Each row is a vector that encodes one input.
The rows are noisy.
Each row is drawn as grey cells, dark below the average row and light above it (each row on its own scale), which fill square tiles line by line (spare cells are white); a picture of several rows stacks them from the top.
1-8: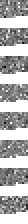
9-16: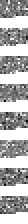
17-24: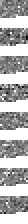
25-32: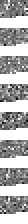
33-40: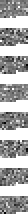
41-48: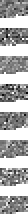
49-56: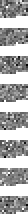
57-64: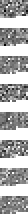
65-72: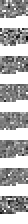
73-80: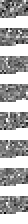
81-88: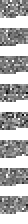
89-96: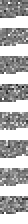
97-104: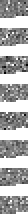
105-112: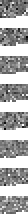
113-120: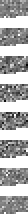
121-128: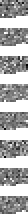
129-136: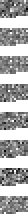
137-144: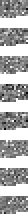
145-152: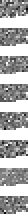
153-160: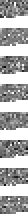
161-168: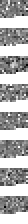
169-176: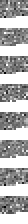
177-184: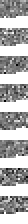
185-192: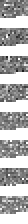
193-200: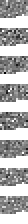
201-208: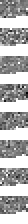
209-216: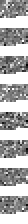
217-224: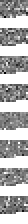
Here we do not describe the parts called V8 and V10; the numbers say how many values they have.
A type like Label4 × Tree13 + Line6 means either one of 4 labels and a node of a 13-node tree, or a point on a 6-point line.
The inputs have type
Line6 × V8 + Line7 × V10.
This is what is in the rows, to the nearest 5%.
About 50% of them hold a point on a 6-point line and a value of V8. The rest hold a point on a 7-point line and a value of V10.
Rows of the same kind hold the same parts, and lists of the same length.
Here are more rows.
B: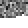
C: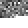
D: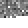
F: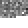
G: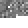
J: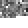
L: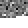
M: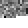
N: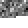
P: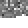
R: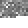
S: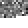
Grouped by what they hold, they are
B, L, P, R
C, D, F, G, J, M, N, S

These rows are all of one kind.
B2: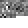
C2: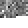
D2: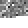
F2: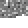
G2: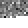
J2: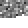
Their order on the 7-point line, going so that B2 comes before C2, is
B2, C2, D2, F2, J2, G2.
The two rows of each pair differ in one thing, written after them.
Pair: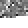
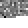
the place on the 7-point line
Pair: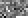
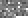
the place on the 7-point line
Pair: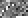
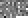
the place on the 7-point line
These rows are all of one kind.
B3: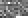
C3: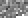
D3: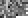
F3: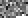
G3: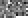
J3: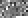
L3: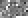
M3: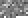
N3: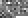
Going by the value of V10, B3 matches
F3, G3 and J3.
